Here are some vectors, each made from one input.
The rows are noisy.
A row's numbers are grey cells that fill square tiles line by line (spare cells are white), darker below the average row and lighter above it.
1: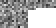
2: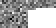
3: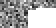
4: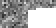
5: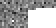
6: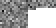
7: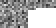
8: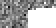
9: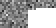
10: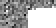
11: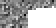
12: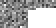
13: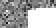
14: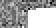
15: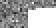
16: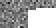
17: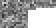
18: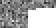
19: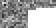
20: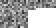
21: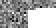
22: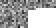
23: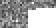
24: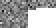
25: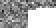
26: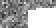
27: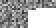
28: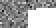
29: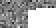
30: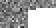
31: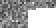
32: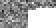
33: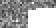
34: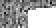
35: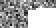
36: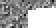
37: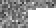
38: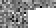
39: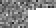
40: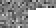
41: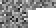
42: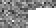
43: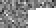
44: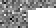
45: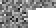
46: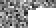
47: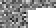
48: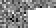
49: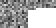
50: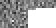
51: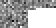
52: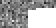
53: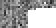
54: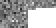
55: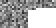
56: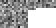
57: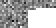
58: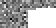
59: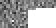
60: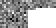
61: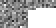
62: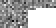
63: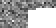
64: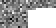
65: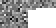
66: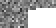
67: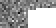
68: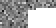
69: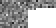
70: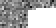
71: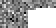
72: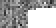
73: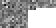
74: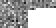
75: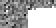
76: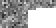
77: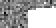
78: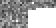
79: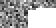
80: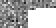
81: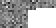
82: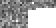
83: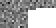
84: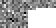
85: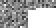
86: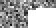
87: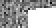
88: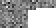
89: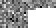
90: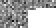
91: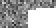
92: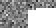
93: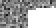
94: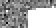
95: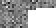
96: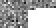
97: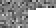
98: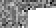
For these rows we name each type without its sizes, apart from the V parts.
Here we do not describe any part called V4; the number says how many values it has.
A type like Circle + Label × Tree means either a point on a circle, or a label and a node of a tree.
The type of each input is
(Bool × Bool × Bool + V4) × V4 + List(Line).
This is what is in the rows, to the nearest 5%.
About 60% of them hold a value of V4, together with either three true/false values, or a value of V4. The rest are lists of points on a line.
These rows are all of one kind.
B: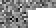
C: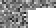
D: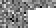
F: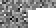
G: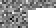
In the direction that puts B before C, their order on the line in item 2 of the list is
B, D, F, G, C.
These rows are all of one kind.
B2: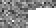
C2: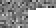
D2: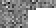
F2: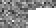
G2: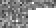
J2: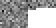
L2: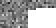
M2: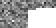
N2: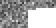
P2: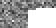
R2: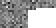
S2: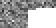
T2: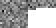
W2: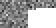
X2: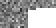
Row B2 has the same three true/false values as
F2, M2, P2 and S2.
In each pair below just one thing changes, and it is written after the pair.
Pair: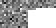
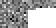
the place on the line in item 1 of the list
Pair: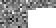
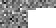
the place on the line in item 2 of the list
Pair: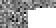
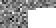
the place on the line in item 1 of the list
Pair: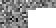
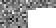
the place on the line in item 1 of the list
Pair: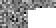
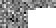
the place on the line in item 2 of the list
